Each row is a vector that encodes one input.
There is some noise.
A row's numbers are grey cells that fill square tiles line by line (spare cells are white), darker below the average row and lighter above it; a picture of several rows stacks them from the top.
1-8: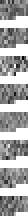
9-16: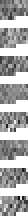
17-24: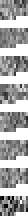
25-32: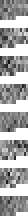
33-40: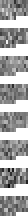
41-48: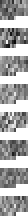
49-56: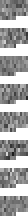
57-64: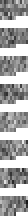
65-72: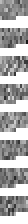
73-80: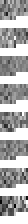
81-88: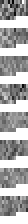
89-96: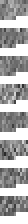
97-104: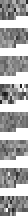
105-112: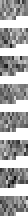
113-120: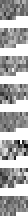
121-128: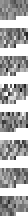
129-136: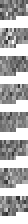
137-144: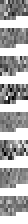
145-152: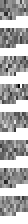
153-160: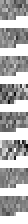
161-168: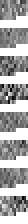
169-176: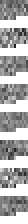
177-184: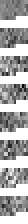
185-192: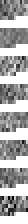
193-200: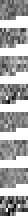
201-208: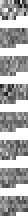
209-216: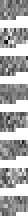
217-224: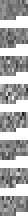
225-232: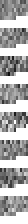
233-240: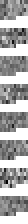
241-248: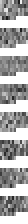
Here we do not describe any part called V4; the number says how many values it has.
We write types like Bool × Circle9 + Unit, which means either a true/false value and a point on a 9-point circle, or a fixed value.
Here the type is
Bool × Circle6 + (Tree9 + Unit) × V4.
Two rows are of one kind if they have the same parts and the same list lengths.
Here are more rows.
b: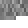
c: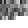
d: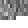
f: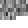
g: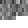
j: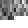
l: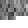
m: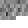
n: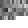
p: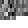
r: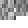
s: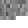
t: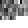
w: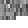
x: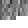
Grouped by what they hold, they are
b, p, x
c, f, g, j, l, m, s, t
d, n, r, w

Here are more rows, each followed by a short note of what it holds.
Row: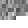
a point on a 6-point circle and a true/false value
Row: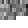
a value of V4
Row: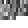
a point on a 6-point circle and a true/false value
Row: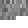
a point on a 6-point circle and a true/false value
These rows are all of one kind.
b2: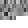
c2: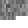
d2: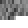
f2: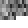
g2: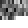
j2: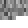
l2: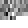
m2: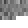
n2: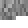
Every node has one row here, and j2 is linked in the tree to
b2.
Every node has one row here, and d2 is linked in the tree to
c2 and m2.
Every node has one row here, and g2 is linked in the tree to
c2 and l2.
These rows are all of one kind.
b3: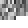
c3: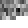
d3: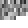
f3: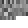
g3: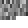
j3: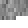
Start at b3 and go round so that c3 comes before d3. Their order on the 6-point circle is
b3, f3, c3, j3, g3, d3.
